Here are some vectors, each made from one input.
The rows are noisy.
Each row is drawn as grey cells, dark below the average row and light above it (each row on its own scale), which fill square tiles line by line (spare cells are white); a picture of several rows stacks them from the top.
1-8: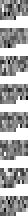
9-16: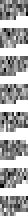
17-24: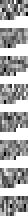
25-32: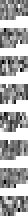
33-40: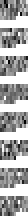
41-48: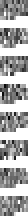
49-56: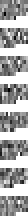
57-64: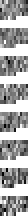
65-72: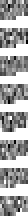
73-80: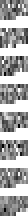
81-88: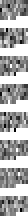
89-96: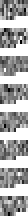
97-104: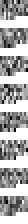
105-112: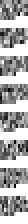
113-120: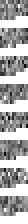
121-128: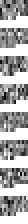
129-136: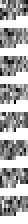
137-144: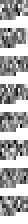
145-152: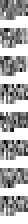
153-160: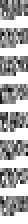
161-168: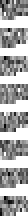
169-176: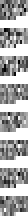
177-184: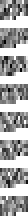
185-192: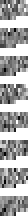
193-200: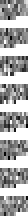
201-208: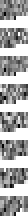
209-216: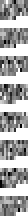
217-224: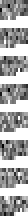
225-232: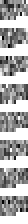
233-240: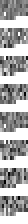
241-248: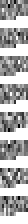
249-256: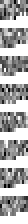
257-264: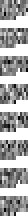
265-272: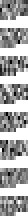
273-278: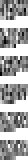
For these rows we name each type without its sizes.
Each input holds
four true/false values, together with a list of points on a line.
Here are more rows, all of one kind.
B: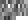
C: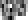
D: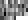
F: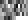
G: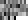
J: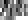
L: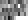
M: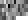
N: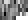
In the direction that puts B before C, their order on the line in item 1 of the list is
J, L, G, B, F, D, C, M, N.
